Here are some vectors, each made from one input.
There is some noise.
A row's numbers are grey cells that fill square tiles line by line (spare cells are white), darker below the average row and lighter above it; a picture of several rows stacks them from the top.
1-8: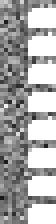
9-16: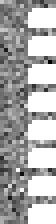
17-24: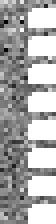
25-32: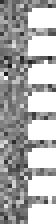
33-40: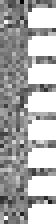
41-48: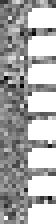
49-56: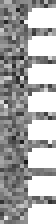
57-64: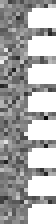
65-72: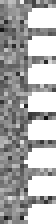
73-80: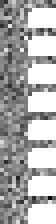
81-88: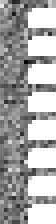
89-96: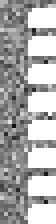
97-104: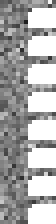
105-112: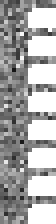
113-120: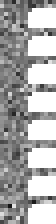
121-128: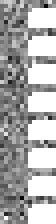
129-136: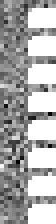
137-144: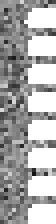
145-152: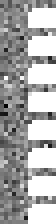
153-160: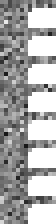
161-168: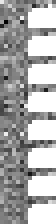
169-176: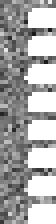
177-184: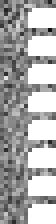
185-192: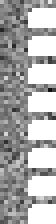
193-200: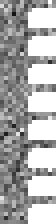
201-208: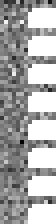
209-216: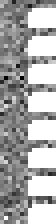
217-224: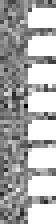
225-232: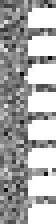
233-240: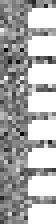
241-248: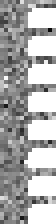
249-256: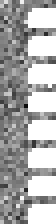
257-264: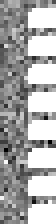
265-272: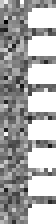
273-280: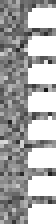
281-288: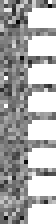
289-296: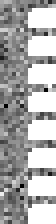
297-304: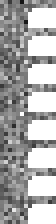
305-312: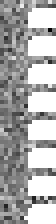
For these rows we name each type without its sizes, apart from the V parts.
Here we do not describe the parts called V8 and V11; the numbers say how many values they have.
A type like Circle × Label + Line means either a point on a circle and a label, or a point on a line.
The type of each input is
Bool × Bool × Bool × Bool × (Line × (Line + V8) + V11).
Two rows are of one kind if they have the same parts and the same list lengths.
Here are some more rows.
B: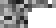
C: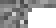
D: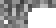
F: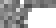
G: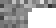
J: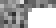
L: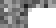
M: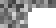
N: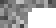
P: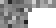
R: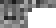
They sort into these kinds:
B, D, G, M, P
C, N, R
F, J, L

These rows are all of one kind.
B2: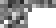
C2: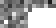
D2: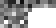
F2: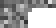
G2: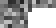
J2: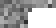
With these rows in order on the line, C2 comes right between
B2 and J2.
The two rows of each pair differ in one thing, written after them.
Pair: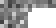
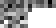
the value of V8
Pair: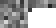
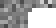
the place on the line
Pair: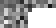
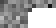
the place on the line
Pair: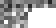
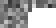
the place on the line
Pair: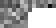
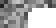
the value of V8
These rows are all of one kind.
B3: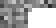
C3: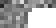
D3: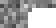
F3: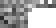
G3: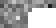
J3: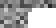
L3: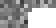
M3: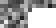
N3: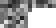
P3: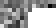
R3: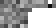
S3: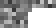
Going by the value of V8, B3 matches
G3 and J3.
